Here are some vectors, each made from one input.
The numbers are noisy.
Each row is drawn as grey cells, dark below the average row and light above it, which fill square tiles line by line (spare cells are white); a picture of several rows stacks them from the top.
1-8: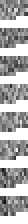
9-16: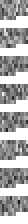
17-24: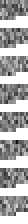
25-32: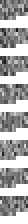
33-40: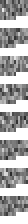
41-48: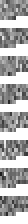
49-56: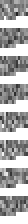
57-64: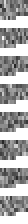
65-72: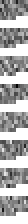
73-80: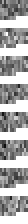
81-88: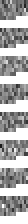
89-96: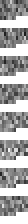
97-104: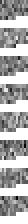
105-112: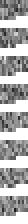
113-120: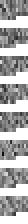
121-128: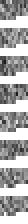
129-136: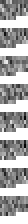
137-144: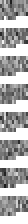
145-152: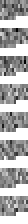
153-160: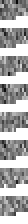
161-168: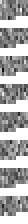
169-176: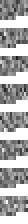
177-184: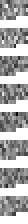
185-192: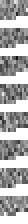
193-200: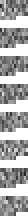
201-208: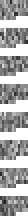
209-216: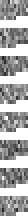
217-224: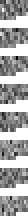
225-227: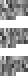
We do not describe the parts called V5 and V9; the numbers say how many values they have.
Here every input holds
either a true/false value, a value of V5 and a value of V9, or a list of up to two points on a 6-point line.
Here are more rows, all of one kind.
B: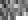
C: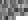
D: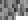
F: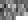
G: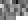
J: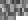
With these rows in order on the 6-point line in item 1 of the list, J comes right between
C and G.
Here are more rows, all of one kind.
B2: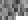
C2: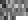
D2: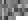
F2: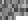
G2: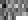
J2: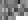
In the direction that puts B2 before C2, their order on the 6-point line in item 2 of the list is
B2, J2, D2, C2, G2, F2.
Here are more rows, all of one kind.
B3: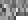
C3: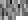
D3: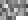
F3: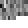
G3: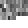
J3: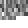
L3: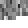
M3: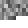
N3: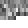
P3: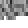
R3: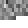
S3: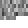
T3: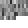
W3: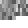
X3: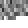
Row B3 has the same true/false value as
D3, N3, S3 and W3.
